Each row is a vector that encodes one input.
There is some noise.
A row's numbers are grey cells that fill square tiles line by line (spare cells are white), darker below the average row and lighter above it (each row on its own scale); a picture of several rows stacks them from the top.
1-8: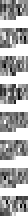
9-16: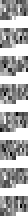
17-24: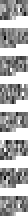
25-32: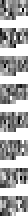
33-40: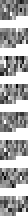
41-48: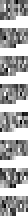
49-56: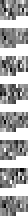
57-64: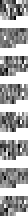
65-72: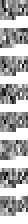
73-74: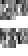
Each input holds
either a fixed value, or a node of a 10-node tree and a true/false value.
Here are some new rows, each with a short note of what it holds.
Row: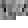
a node of a 10-node tree and a true/false value
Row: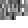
a fixed value
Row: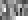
a node of a 10-node tree and a true/false value
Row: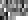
a node of a 10-node tree and a true/false value
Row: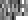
a fixed value
